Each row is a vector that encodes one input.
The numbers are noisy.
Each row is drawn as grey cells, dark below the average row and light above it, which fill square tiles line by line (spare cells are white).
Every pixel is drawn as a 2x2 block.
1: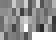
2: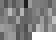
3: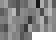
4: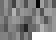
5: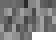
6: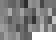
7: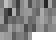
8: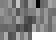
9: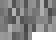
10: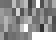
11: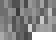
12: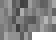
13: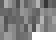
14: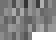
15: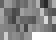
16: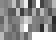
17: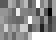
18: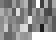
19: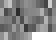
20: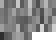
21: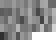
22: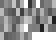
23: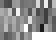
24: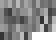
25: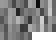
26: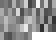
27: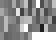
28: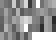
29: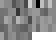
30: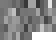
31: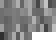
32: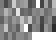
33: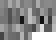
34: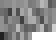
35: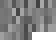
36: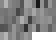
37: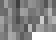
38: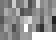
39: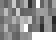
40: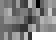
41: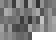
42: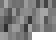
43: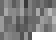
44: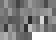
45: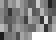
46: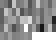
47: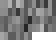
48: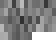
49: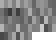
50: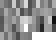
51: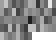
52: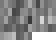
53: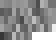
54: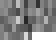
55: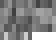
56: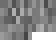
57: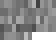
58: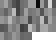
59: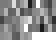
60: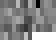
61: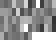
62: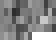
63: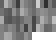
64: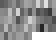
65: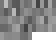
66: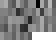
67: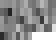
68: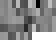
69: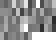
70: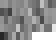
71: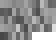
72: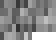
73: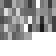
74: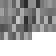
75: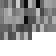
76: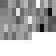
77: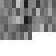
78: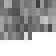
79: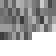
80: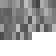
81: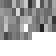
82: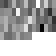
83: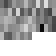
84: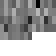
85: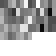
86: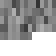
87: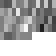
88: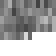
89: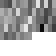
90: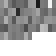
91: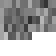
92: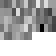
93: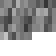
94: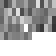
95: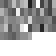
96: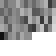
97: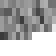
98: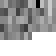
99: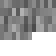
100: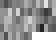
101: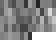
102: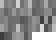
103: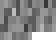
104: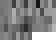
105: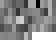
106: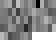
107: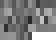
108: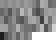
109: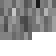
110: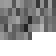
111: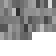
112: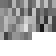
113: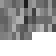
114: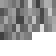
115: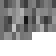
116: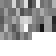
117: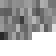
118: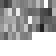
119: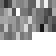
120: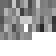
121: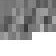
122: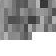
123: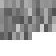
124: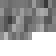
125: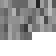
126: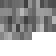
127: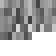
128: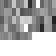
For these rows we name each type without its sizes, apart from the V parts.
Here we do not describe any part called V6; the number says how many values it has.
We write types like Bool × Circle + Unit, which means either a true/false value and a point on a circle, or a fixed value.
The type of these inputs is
(Bool × Bool × Bool + Unit) × V6 + Line.
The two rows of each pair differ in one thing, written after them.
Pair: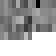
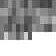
one of the three true/false values
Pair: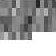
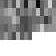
the value of V6
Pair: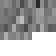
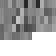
the value of V6
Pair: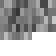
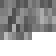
the value of V6
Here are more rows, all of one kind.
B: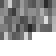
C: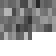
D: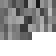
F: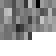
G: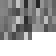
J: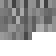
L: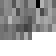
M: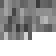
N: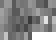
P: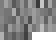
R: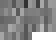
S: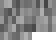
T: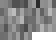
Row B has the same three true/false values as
C, F, M and N.
